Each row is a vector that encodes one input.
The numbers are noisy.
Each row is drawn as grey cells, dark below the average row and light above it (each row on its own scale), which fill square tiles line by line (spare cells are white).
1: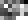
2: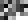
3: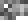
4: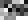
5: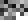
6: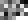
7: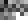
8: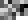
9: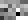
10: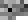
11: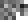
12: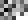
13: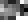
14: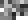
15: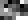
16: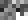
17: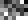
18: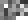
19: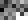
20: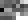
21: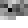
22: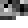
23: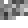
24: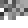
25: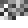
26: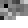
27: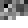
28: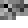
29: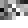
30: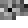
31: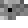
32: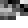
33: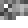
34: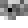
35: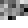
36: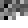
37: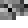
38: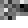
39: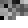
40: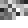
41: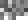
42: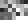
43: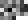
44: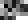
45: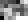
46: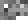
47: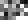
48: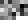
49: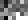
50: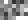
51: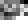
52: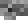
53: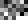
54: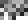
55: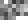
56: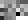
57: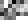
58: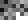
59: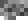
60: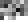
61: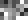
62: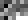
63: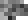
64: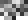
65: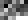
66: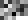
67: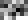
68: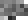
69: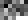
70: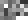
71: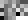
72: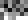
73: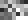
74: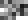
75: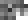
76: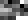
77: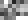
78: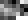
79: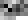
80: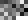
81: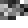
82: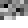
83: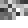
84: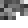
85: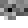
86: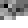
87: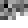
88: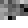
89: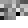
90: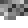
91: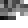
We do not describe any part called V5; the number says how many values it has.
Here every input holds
either a node of a 7-node tree and three true/false values, or a value of V5.
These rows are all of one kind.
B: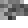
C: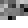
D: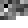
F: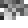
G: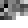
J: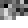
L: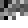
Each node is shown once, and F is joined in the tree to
J.
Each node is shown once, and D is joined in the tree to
C, J and L.
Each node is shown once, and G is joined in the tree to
L.
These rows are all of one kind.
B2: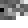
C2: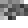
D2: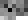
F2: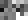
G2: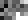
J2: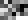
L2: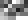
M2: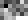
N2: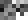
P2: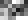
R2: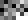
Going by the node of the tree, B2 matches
F2, G2, N2 and R2.
